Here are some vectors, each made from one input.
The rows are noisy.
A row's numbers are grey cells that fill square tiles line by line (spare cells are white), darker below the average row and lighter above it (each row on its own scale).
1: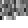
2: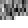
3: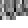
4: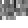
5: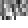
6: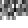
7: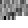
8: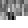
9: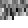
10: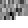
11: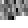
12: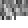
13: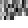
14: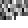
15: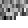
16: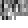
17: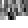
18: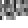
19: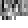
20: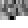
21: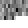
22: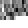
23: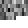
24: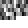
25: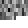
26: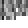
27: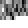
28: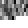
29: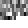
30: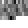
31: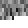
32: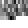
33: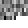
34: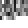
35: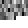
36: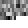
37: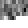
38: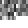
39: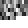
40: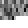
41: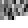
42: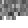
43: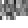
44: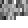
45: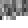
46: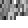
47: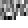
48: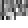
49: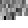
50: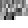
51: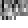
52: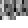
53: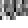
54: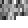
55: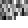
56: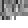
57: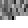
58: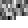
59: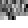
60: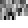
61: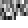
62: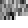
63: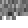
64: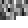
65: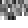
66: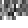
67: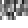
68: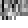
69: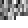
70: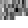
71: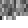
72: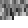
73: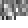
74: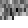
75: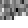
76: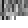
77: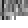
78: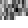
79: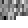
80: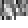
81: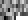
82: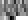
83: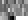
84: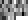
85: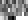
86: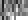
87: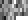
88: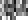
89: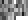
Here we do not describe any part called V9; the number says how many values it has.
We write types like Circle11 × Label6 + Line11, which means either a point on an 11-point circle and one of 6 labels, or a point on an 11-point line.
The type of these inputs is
(Line5 + V9) × Line8.
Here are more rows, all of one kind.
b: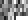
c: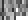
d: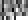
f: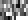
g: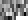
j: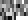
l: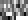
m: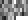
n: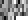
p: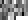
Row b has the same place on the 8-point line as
f, l and n.
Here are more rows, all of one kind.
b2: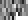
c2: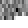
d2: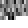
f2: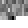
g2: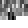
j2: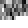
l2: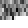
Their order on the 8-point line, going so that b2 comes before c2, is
l2, j2, b2, g2, d2, f2, c2.
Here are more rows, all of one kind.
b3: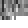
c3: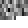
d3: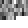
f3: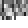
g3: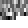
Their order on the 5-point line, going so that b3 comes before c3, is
b3, f3, g3, c3, d3.
